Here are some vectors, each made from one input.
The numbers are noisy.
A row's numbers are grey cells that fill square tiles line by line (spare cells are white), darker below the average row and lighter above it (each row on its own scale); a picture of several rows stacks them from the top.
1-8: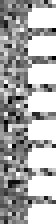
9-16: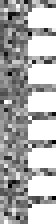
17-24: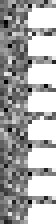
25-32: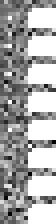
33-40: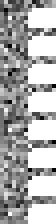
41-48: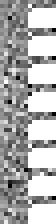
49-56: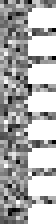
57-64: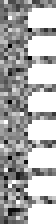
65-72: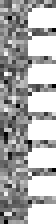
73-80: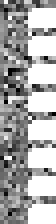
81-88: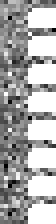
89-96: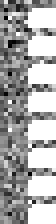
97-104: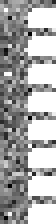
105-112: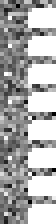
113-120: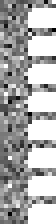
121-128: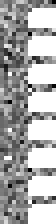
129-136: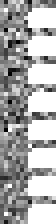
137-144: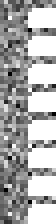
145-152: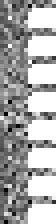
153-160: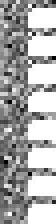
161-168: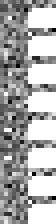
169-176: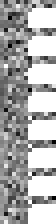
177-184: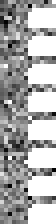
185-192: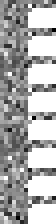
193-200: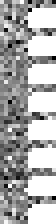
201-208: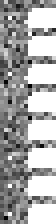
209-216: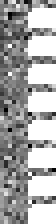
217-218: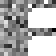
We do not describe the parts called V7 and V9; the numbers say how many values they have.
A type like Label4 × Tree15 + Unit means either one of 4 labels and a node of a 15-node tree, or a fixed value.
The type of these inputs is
Bool × V7 + Label10 × V9.
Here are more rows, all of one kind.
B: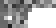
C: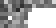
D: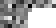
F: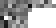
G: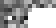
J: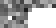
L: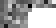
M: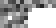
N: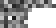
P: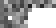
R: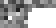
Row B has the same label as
C, F and R.
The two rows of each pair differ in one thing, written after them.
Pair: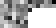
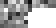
the value of V7
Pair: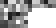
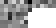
the value of V7
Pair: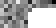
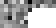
the value of V7
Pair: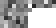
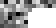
the true/false value
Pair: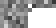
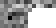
the value of V7
